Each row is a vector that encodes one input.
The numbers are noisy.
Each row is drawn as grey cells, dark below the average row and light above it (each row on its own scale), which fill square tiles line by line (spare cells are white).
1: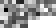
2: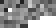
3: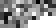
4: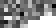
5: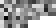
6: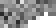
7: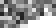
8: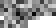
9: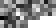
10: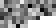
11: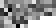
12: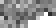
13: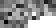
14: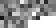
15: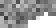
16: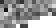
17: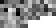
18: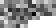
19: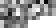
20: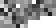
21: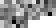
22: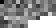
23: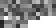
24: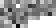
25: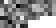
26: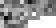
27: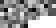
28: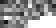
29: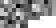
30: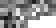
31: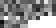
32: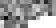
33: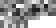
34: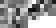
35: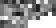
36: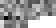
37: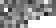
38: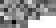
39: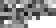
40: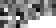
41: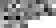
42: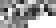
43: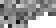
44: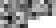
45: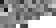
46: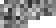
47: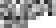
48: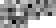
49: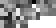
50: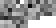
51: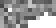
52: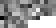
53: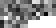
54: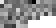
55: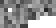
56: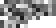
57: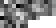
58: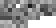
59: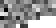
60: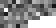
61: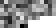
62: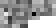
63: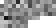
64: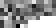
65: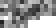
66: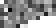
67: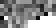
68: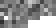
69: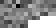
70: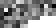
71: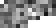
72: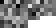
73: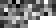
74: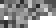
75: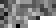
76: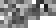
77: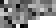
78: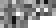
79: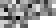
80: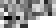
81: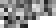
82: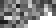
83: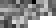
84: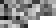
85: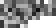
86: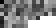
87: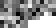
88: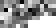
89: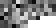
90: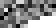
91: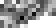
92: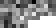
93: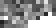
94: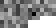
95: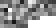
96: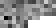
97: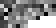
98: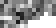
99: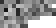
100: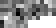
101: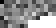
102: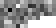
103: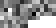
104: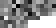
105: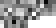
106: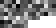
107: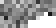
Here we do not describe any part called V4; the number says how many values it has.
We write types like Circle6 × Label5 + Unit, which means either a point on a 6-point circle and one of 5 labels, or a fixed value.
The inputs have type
Bool × Label5 × (Label5 + Line5) × V4.
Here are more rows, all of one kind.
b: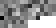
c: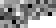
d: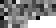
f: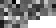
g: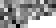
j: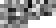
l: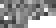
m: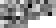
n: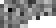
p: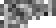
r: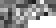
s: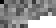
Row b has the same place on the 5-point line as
c, d, f and n.
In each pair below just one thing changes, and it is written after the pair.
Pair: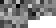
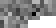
the value of V4
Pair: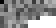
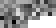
the label
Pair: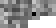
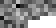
the place on the 5-point line
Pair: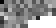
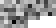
the label
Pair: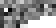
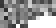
the place on the 5-point line
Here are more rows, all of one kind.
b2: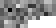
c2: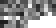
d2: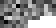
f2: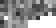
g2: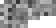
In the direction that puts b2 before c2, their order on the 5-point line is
d2, f2, b2, g2, c2.
